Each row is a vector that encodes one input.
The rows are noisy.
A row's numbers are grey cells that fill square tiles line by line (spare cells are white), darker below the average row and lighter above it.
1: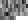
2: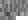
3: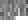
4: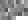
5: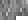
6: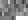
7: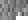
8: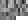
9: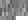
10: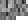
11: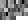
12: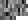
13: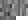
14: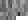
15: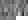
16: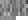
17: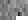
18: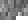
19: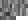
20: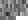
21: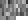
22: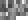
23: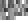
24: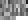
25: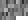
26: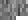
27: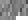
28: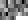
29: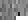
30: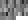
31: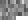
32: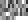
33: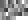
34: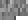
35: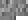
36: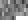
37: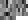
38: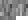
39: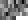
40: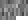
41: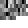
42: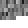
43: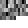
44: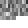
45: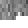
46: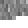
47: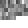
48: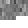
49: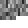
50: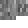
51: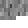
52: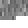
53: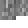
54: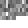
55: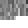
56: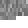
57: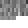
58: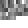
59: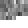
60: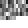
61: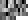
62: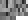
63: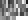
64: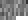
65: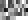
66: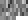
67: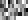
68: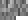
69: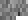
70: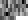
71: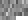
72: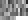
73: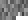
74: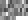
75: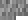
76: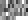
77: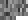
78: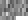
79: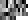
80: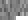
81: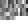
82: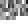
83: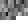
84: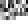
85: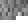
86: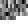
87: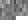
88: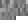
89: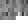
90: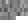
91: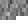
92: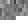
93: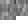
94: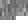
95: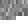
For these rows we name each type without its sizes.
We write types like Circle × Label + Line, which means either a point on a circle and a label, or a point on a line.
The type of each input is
Line × Tree.
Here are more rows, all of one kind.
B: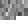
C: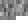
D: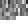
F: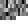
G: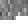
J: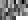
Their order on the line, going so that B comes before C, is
B, F, C, J, G, D.
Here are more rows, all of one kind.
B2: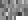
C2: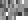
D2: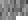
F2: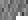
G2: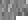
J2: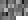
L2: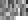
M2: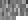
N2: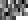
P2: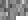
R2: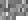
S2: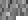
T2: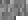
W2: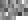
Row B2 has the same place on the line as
C2, G2 and T2.
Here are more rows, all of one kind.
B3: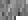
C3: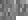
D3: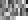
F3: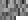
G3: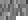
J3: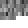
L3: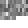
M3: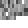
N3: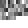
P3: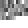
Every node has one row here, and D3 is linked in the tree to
L3 and P3.
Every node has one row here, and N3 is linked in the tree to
J3.
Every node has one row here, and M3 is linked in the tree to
J3.
